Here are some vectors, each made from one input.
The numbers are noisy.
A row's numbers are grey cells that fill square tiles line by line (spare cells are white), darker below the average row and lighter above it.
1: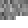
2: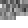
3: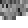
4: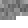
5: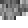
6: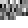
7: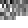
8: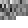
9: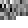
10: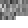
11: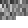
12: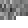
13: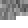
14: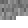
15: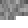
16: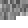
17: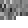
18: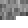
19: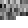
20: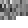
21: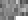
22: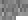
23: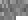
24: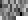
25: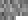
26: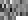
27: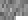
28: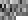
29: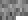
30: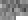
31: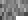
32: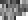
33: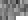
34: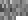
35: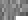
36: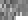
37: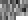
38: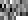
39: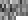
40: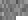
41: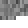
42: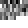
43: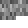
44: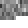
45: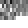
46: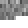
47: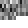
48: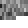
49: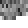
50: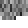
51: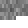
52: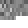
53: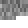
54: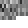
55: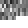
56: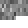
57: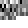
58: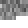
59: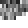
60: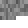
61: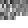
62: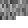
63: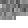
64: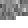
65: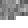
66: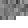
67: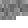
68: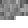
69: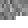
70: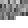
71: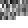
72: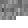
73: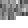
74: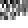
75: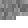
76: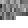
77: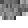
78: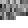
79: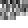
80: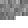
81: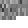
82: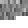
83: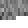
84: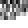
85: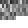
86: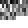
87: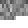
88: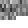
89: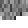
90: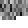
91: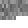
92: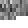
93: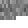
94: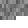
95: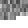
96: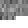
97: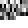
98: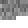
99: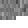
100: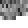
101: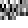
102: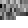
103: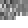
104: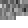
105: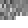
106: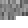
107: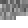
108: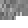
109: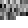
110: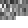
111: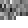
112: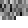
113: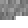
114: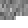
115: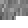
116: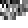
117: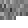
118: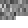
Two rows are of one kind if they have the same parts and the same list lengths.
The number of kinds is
2.
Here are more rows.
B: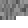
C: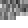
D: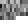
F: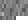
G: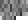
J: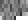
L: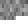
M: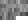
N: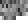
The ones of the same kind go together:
B, C, D, F, L, M
G, J, N

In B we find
a point on each of two 9-point lines and a true/false value.
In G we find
a true/false value.
